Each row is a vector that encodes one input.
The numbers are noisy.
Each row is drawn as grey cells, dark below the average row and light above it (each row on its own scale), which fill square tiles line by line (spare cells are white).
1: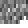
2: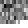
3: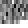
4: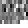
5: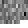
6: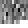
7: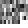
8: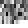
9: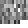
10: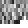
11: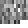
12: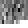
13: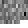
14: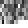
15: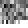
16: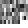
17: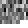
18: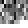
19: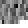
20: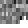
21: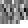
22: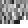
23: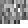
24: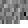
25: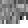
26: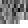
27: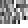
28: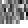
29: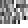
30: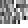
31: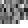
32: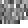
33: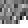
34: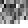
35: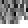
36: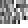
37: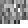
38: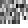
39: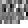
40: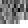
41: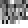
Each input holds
a point on a 6-point line, together with either a fixed value, or three true/false values.
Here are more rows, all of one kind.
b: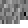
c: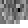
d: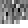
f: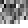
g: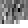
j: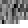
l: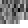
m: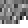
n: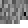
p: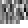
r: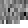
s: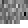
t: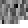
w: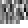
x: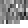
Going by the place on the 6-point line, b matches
n, r, s and x.
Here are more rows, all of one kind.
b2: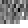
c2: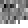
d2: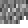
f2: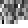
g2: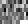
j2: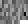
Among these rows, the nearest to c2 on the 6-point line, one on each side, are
f2 and j2.
